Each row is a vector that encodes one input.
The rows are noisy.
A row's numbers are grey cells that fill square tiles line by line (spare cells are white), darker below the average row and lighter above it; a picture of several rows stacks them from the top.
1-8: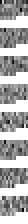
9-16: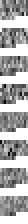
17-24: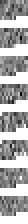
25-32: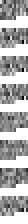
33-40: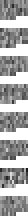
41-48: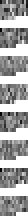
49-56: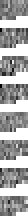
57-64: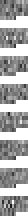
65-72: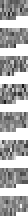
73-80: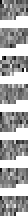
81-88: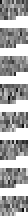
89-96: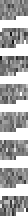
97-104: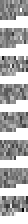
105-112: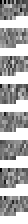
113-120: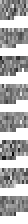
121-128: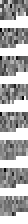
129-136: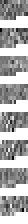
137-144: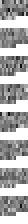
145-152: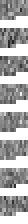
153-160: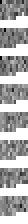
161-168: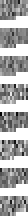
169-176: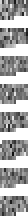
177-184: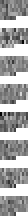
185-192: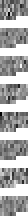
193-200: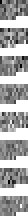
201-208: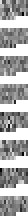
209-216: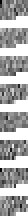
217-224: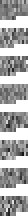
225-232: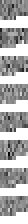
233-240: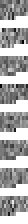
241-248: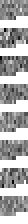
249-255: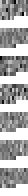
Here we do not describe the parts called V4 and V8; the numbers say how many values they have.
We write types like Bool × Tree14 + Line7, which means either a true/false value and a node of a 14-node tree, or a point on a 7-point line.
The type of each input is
(Circle9 × Label7 × (Line7 + V8) + V4) × V4.
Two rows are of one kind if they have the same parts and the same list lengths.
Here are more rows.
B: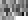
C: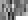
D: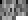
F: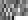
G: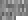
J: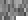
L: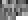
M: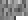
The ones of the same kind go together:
B
C, D, F, G
J, L, M

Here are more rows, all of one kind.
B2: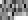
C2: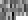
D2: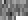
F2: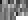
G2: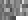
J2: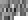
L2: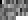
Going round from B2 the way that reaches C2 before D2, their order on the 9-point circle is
B2, L2, C2, G2, D2, J2, F2.
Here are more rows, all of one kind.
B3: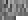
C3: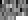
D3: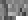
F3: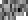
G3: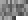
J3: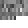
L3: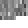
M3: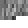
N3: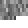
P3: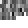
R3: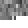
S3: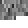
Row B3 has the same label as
D3, M3 and P3.
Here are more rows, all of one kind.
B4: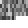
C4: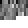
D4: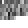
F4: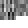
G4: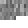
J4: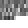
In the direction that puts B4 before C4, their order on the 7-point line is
D4, J4, B4, C4, G4, F4.
